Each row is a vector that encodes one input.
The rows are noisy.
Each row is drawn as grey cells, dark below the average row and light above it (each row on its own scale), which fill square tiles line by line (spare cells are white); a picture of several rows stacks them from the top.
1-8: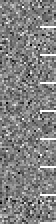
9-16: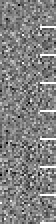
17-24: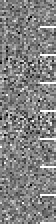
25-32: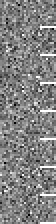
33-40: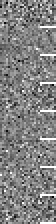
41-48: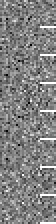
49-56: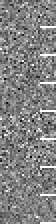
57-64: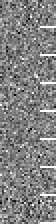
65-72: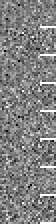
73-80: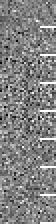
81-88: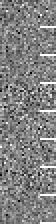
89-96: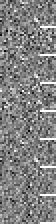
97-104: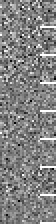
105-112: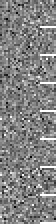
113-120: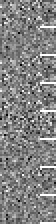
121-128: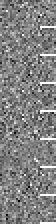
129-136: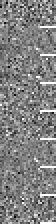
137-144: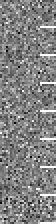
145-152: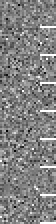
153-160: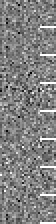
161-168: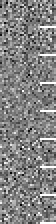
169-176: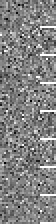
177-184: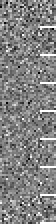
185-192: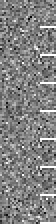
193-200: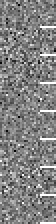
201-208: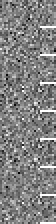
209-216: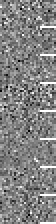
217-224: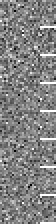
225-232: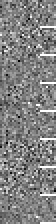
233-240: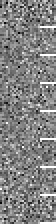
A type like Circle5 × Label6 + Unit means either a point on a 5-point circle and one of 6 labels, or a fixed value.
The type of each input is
Line9 + Line19.
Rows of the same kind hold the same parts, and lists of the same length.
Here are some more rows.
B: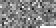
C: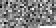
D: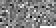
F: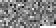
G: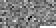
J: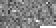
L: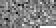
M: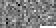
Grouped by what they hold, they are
B, D, G, J, L, M
C, F

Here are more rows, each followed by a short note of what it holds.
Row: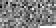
a point on a 9-point line
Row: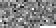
a point on a 9-point line
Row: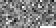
a point on a 19-point line
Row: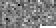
a point on a 19-point line
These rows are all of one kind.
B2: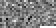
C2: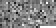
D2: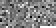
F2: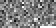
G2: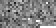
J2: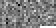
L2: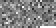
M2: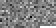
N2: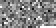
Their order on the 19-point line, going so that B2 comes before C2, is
D2, M2, B2, J2, C2, G2, F2, L2, N2.
